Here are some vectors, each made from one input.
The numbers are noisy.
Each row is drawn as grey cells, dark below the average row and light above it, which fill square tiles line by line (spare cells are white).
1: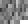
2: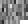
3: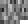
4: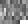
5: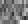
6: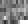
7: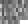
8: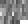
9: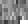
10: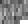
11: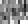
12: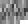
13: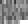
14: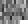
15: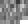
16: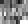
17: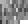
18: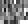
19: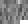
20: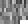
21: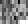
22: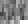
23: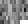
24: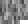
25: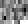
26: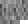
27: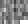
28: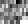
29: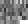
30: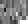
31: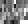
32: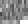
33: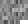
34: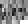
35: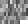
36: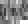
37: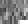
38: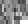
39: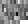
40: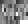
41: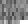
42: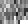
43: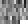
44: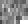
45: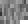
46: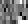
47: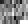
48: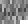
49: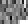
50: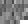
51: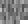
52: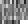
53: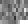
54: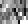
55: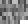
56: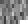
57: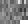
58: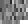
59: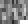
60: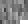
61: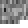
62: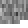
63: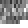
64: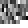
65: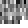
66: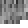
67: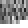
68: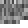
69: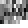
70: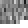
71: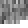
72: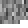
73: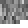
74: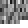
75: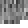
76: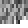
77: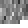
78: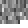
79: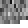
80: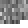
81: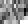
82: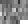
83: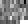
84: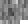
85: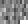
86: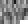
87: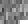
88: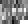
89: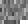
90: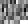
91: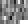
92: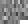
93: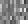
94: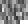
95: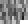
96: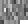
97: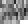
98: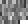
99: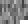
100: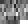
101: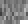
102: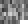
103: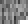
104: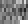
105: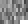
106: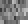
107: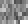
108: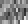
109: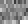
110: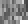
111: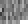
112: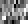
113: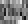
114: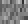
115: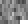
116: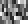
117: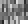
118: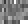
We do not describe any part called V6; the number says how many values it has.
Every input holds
a point on a 5-point circle and a true/false value, together with a list of up to two values of V6.
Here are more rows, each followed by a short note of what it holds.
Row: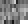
a point on a 5-point circle and a true/false value, together with a list of one item
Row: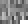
a point on a 5-point circle and a true/false value, together with the empty list
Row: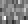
a point on a 5-point circle and a true/false value, together with a list of two items
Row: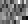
a point on a 5-point circle and a true/false value, together with the empty list
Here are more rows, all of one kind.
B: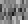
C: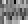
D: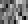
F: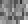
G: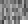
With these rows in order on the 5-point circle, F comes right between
B and C.
